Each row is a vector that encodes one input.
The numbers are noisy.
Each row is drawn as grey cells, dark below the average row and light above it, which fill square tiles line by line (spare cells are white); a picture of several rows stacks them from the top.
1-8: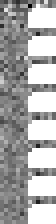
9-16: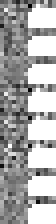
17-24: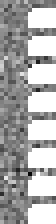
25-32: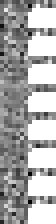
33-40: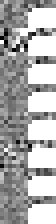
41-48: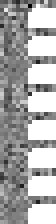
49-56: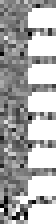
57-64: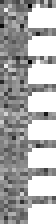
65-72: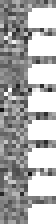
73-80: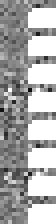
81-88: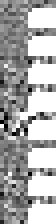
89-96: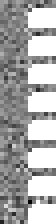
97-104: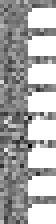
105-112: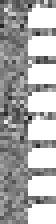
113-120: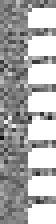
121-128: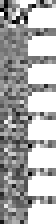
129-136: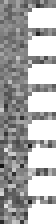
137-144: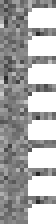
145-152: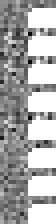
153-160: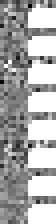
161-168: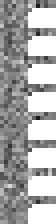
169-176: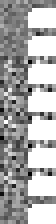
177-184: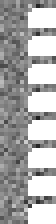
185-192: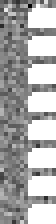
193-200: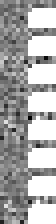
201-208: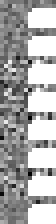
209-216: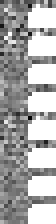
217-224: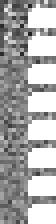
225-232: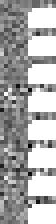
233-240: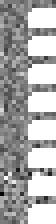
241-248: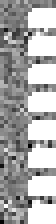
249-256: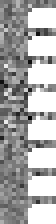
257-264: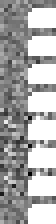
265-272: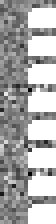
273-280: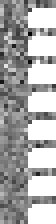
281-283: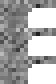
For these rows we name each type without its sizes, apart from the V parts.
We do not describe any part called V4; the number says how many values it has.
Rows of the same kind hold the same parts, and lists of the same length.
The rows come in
3 kinds.
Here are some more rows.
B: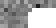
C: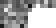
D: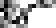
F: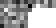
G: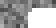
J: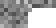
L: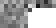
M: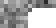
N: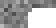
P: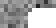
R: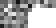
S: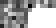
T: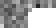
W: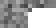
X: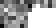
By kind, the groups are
B, G, J, L, M, N, P, T, W
C, F, R, S, X
D

